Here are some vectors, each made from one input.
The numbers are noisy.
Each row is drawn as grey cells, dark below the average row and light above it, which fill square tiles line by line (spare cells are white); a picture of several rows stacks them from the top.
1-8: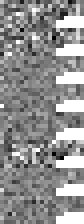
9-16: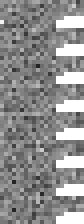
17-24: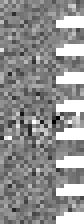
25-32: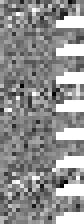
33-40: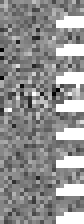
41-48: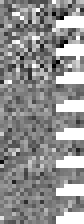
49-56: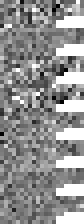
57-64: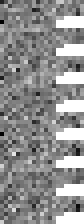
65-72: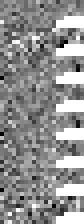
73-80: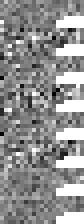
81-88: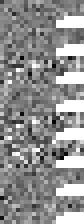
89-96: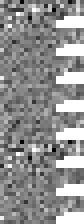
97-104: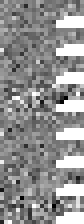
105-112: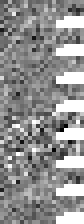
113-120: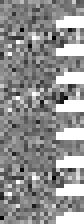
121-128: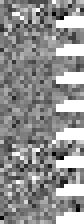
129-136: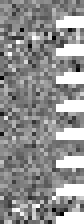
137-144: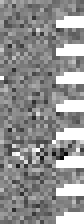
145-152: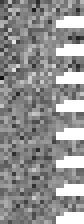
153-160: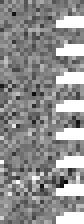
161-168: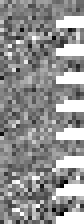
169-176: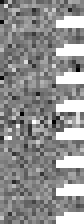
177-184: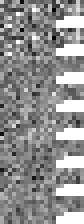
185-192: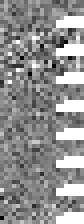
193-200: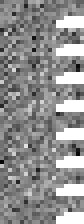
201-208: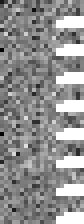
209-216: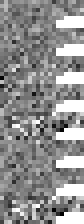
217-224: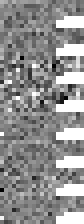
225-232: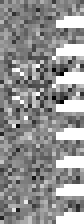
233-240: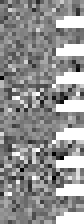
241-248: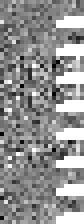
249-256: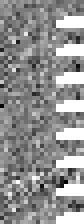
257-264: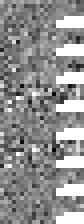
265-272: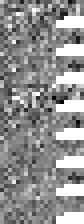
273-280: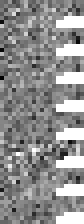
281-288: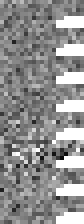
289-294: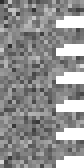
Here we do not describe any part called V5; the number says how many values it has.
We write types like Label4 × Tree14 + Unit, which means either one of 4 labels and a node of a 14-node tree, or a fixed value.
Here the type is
(Bool × Bool × Bool × Bool × Line10 + V5) × Line10 + Line11.
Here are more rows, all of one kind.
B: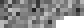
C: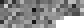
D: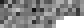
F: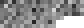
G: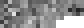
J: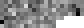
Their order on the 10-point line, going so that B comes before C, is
J, G, B, D, C, F.
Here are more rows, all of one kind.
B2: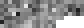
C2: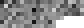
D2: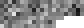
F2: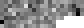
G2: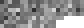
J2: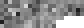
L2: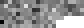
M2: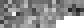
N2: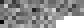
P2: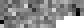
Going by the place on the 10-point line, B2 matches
D2, F2, M2 and P2.
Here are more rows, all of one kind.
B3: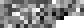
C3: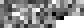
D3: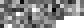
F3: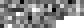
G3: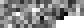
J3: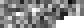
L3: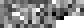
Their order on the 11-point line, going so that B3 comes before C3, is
D3, F3, J3, G3, B3, L3, C3.
